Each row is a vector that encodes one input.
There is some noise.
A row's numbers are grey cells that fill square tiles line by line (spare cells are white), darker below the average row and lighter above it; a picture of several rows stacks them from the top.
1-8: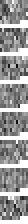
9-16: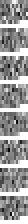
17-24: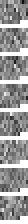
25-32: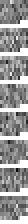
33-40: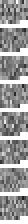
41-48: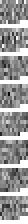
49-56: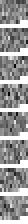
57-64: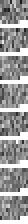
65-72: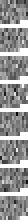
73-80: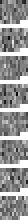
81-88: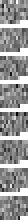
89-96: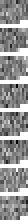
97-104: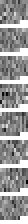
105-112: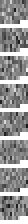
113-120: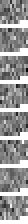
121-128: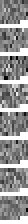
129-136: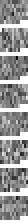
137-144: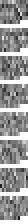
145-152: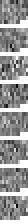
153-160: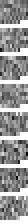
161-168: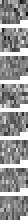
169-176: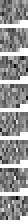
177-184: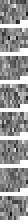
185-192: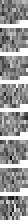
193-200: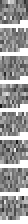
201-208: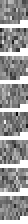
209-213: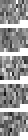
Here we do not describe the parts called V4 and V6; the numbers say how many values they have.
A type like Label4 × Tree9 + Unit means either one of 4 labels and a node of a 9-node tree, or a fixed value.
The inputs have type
Label5 × Label5 × (Line8 + V4 × V6).
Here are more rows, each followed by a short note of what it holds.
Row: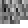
two labels (each one of 5), a value of V4 and a value of V6
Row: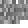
two labels (each one of 5), a value of V4 and a value of V6
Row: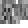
two labels (each one of 5), a value of V4 and a value of V6
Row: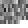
two labels (each one of 5), a value of V4 and a value of V6
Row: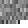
two labels (each one of 5) and a point on an 8-point line
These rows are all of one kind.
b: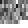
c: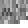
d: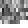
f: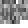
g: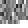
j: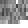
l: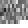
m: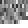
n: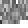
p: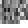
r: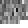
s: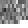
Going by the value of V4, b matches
f, g and j.
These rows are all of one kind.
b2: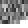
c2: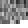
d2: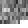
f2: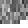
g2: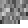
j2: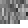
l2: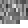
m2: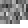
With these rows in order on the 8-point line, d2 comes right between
b2 and g2.
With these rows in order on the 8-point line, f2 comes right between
b2 and j2.
